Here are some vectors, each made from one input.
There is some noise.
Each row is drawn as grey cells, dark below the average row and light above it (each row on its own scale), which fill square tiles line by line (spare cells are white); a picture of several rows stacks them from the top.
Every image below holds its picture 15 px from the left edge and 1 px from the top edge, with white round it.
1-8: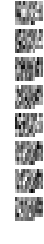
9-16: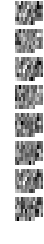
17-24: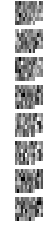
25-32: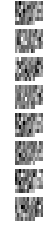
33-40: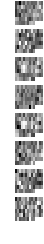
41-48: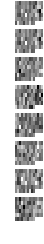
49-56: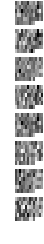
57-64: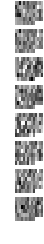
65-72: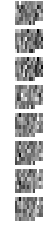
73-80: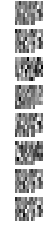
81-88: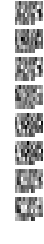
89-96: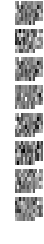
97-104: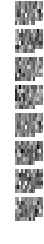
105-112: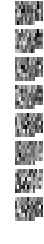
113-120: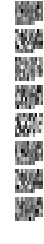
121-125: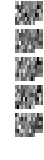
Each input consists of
a point on a 15-point line and a true/false value.
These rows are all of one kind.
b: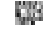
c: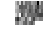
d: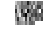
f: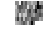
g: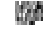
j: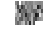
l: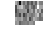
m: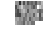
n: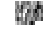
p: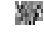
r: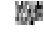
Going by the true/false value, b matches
l and m.
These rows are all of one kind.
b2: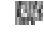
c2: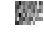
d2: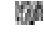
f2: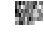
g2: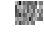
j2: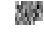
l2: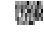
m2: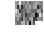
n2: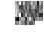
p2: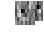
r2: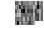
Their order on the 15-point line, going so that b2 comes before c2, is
n2, b2, d2, l2, g2, p2, f2, r2, c2, m2, j2.
